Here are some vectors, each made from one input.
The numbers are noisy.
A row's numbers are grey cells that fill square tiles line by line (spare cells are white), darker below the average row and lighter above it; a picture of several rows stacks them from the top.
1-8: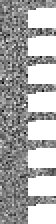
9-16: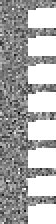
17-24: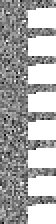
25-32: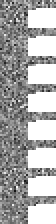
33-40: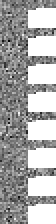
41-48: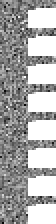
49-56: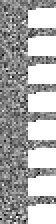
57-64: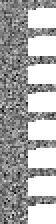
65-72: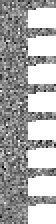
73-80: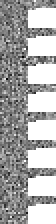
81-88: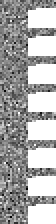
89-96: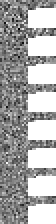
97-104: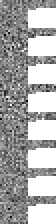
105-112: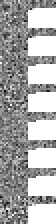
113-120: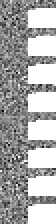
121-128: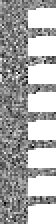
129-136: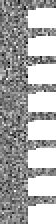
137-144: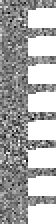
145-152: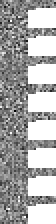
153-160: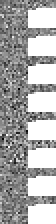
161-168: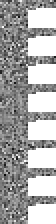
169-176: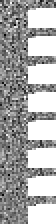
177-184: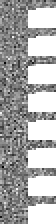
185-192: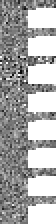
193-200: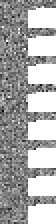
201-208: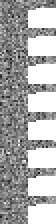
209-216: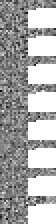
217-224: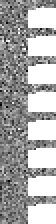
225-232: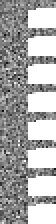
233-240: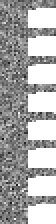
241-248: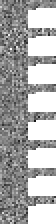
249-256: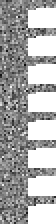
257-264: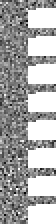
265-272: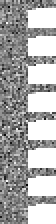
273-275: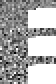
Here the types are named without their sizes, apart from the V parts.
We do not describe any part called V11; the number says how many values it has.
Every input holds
either a node of a tree and a value of V11, or a list of points on a line.
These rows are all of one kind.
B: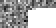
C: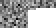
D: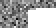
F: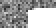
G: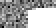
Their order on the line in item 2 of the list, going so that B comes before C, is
D, B, F, G, C.
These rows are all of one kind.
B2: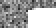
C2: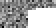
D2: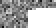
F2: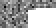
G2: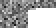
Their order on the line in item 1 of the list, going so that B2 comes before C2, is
G2, F2, B2, D2, C2.
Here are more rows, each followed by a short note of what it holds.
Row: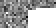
a list of one item
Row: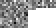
the empty list
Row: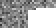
a node of a tree and a value of V11
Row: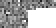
a list of one item
